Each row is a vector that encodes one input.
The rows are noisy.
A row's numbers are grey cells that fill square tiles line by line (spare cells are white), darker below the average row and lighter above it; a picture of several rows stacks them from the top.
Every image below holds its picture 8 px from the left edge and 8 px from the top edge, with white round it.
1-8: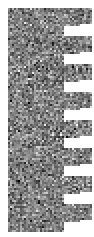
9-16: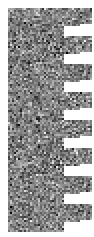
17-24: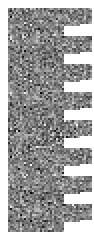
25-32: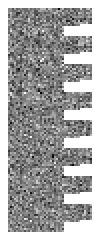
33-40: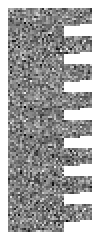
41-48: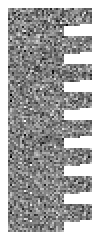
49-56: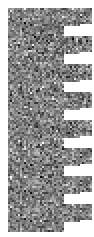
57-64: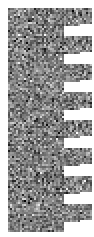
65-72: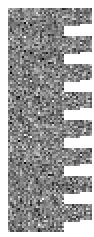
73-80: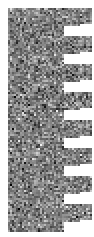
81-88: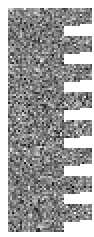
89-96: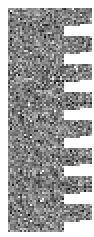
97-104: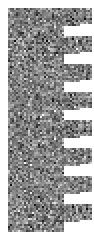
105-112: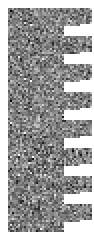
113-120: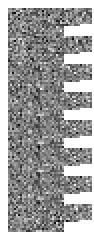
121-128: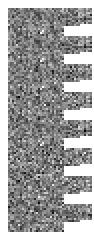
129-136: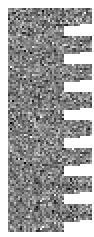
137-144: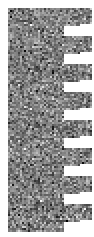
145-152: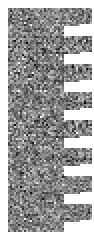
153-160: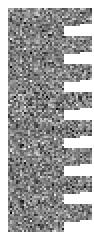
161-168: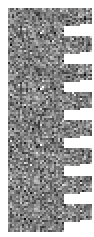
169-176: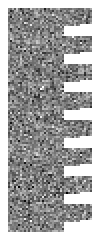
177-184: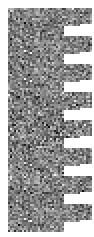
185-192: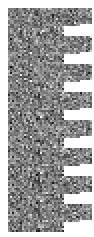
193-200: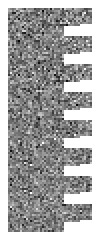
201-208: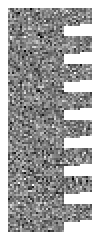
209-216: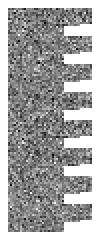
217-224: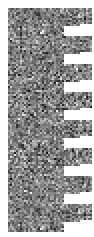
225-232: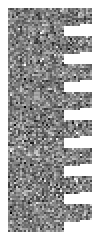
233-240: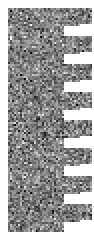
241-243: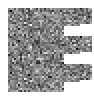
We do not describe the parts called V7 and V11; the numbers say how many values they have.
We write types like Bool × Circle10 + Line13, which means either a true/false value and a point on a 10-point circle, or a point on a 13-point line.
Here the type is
Bool × V11 + Line6 + V7.
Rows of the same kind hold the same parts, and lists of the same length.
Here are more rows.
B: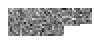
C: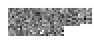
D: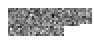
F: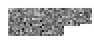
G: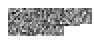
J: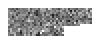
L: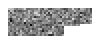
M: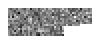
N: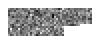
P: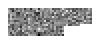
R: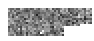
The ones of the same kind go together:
B, F, L
C, D, J, M, N, P, R
G

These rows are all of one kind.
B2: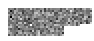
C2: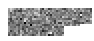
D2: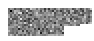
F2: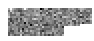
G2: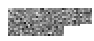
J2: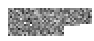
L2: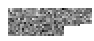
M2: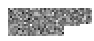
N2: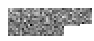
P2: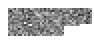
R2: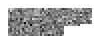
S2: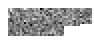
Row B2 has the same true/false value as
D2, J2, M2 and P2.
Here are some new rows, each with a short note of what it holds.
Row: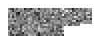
a value of V7
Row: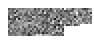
a point on a 6-point line
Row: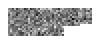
a value of V7
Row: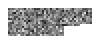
a point on a 6-point line
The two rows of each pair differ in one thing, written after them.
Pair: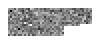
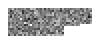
the value of V11
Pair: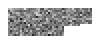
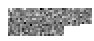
the value of V11
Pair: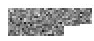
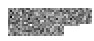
the true/false value
